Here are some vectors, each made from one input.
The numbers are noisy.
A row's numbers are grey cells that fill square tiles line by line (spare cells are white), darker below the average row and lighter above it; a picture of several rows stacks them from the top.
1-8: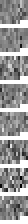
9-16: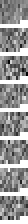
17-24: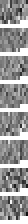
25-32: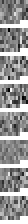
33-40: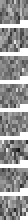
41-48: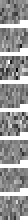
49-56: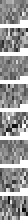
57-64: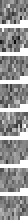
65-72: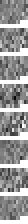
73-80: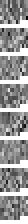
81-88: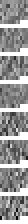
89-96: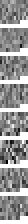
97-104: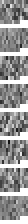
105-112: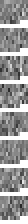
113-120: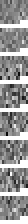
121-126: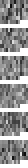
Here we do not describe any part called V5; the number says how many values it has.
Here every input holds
either a point on a 9-point circle, or a point on an 11-point circle and a value of V5.
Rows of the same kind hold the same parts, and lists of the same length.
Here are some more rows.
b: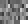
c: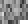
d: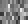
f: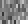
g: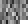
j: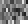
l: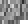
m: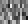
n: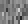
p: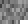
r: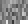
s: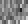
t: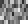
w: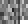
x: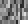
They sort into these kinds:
b, d, g, j, m, w
c, f, l, n, p, r, s, t, x

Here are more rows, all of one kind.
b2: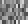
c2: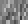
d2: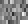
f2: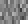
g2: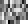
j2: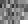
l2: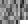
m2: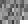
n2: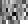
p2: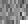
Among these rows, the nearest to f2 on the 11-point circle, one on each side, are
b2 and m2.
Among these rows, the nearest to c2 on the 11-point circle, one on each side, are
g2 and l2.
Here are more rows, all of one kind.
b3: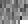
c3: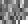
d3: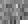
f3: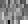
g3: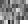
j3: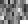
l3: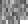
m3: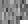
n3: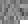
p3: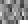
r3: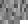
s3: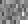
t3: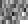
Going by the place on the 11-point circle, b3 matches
c3 and f3.
